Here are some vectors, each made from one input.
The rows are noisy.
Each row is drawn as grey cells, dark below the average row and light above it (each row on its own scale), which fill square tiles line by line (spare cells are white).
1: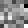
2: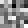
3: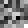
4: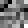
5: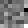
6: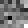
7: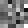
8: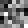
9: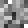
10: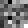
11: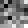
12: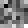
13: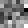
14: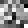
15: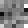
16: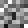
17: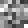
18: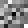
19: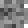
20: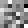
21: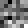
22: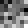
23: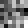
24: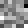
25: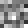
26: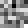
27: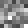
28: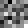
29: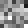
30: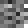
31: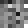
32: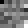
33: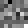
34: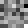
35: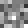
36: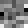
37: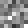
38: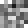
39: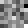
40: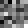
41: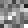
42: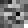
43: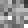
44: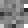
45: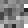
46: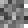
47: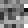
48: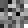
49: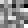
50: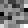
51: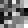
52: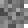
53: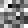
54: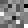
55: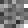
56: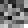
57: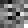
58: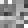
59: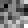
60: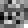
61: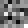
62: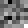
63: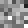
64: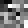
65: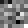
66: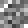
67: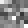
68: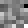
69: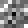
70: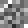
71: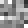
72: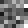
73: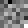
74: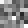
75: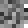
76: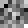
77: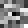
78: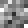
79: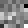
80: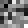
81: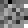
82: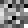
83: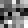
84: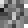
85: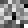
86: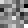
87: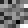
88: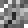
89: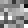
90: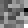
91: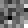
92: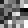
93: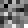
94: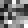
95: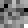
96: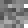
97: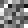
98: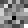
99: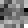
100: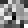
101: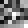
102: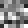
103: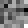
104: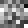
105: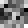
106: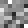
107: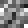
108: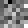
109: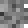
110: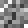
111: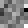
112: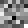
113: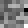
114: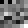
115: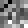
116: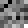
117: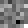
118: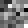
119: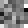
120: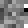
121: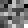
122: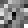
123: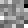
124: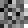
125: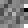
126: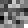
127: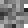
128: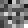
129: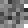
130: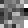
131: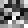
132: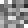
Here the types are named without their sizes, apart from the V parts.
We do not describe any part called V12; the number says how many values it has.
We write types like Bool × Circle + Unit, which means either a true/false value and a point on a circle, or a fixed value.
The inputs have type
Bool × Circle + V12.
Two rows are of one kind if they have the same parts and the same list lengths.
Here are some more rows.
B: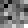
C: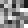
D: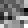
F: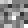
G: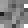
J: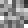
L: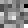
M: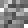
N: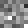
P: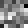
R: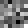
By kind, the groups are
B, D, G, R
C, F, J, L, M, N, P

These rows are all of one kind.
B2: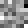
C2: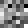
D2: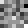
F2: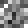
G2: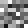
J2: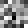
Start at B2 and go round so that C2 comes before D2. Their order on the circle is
B2, J2, C2, F2, D2, G2.
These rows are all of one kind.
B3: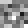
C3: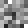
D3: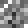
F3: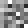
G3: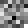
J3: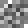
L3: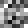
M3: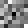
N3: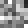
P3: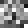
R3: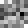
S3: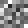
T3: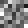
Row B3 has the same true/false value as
N3 and R3.
